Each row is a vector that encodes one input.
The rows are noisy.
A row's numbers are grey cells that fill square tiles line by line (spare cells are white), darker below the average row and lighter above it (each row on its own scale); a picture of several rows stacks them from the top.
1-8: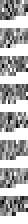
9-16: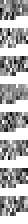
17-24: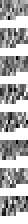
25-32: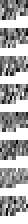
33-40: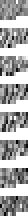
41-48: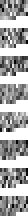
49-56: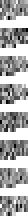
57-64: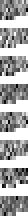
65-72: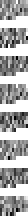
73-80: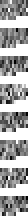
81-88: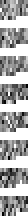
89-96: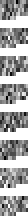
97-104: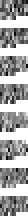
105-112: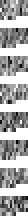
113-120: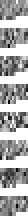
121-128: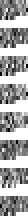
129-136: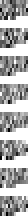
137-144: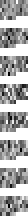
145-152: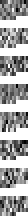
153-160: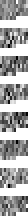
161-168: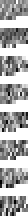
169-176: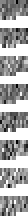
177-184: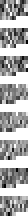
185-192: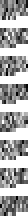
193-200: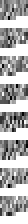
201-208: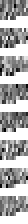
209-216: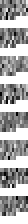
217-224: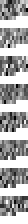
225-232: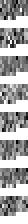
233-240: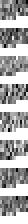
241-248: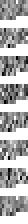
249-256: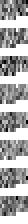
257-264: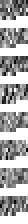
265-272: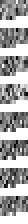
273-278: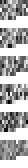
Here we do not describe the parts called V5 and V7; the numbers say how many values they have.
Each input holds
one of 6 labels, together with either two labels (each one of 6) and four true/false values, or a value of V5 and a value of V7.
